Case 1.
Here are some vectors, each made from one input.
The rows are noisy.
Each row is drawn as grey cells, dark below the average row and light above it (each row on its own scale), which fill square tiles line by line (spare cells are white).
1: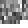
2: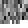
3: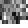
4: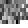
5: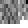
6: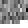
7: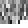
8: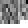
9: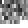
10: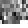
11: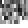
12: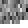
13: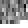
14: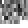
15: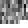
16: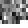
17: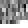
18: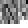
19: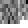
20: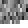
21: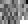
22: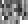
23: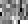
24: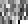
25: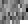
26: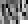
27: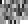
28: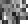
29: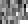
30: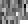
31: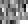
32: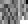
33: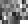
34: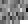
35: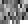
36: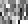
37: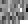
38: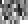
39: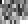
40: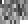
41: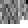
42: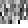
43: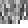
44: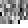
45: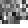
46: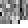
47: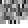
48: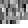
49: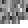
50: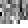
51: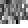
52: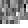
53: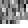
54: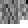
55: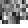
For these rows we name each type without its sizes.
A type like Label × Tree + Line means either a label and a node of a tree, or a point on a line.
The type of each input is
Label.
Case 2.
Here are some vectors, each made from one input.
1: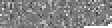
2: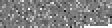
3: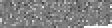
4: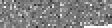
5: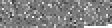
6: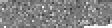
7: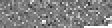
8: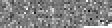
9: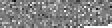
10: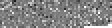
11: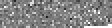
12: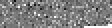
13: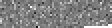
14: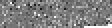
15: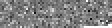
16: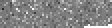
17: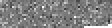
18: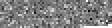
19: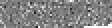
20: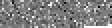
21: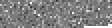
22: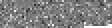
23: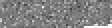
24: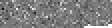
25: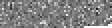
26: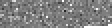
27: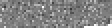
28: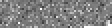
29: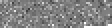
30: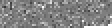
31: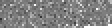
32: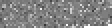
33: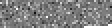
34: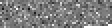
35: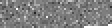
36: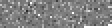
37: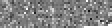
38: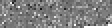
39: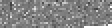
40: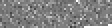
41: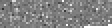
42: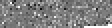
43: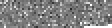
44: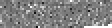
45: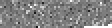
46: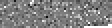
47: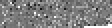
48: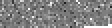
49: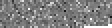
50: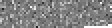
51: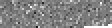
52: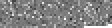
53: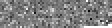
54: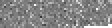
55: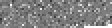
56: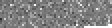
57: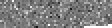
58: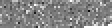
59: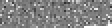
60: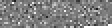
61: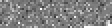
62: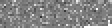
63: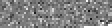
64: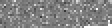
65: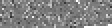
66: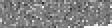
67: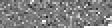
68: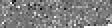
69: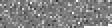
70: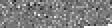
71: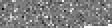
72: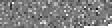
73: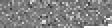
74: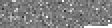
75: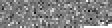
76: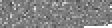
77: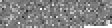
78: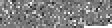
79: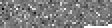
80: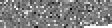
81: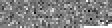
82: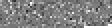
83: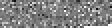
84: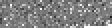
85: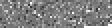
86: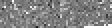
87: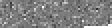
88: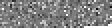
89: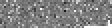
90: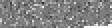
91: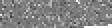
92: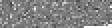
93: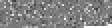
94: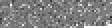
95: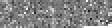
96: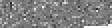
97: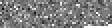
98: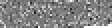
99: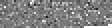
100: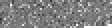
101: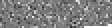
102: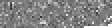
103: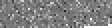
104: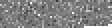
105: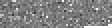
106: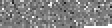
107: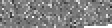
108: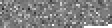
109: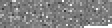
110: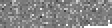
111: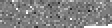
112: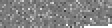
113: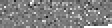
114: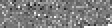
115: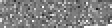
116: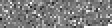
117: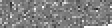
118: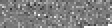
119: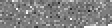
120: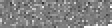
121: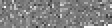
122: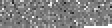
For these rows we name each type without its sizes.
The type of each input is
Circle + Unit.
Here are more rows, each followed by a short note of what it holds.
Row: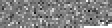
a fixed value
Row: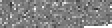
a point on a circle
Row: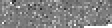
a point on a circle
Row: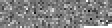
a fixed value
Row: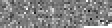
a fixed value
